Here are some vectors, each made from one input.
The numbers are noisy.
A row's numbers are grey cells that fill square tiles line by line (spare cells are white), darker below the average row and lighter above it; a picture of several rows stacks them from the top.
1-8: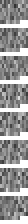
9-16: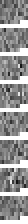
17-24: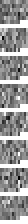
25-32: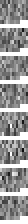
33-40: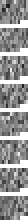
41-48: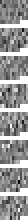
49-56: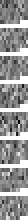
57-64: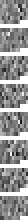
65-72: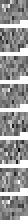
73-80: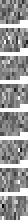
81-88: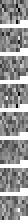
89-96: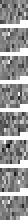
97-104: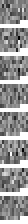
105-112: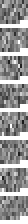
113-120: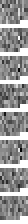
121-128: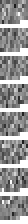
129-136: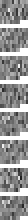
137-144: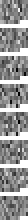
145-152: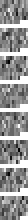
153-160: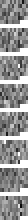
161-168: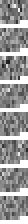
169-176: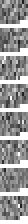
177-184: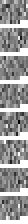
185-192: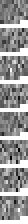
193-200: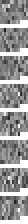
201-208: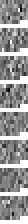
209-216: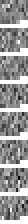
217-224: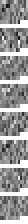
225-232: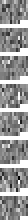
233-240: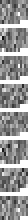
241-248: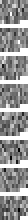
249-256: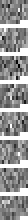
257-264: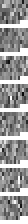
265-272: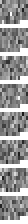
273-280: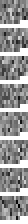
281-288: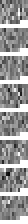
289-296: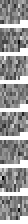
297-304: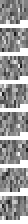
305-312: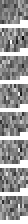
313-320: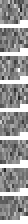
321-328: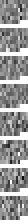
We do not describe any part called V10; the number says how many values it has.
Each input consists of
one of 6 labels, together with either a point on an 11-point line, or a value of V10.
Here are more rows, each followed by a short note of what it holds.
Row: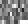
one of 6 labels and a point on an 11-point line
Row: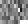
one of 6 labels and a point on an 11-point line
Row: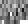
one of 6 labels and a point on an 11-point line
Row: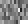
one of 6 labels and a point on an 11-point line
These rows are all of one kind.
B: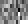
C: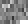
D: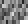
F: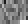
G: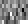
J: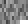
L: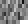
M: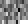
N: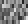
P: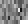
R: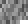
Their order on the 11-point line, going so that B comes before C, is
B, C, N, G, P, D, R, M, J, L, F.
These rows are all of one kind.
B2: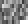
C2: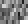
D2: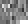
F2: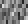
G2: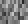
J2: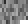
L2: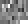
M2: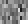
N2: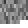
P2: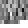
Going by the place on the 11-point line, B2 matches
L2, M2 and P2.
